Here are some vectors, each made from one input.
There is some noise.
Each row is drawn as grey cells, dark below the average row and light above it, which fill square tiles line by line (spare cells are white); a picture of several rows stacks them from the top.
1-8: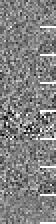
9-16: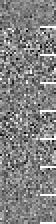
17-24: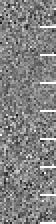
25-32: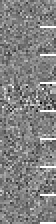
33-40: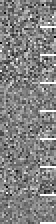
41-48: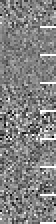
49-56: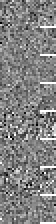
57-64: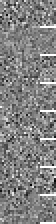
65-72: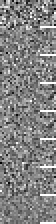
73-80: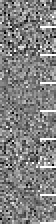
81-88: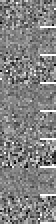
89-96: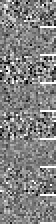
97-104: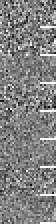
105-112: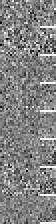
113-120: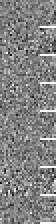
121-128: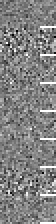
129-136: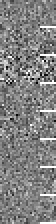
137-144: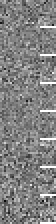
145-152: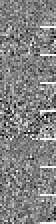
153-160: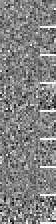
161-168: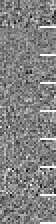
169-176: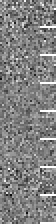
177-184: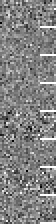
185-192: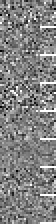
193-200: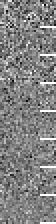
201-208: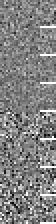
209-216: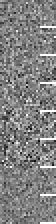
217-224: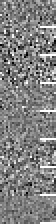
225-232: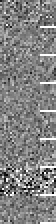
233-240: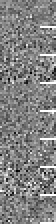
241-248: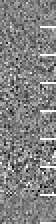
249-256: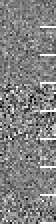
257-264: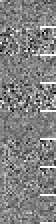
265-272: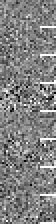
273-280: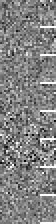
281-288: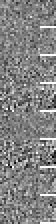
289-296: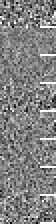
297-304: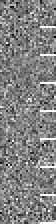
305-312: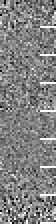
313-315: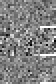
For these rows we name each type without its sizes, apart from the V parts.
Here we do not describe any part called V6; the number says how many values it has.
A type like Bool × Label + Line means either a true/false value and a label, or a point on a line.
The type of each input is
(Bool × Bool × Bool + V6) × Label × Label × Label.
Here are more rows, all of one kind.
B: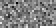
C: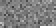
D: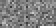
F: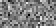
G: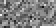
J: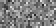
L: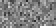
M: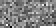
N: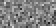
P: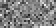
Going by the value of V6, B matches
F, J, M and P.
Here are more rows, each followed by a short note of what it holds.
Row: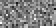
three labels and a value of V6
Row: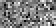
three labels and a value of V6
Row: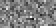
three labels and three true/false values
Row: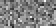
three labels and three true/false values
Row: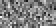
three labels and a value of V6
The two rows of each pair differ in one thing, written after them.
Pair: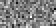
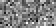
one of the three true/false values
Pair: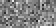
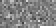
one of the three true/false values
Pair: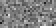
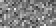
one of the three true/false values
